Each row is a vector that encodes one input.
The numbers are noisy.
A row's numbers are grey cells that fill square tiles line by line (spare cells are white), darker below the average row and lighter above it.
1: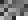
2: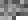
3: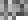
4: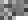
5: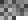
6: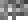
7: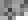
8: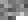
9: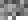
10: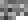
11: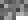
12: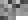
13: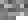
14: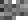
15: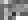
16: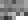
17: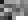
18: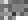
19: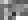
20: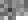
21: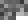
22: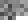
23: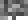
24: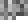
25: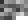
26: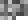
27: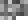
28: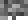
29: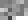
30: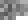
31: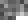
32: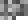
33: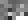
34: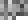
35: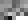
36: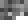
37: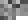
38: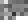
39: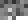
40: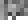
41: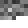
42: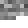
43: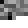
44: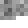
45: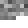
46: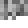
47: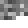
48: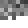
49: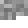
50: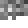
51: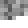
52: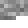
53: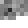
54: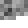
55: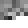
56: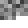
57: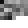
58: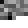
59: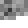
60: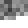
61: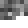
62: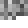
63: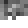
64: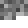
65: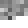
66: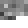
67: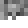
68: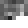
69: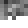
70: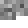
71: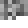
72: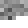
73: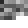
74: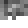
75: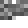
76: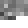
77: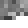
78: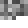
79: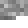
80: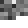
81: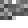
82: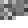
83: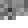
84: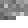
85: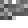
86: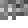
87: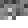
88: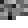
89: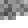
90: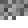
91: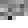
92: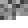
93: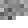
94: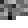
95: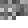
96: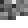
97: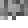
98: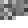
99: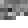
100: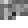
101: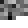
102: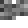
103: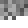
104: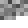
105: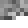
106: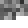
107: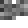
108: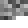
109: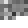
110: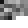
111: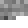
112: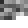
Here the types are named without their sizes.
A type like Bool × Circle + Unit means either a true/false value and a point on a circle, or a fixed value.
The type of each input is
(Bool × Bool × Bool × Bool + Unit) × Tree + Line.
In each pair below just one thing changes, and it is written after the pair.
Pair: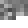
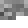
one of the four true/false values
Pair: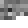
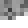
the node of the tree
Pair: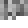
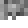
one of the four true/false values
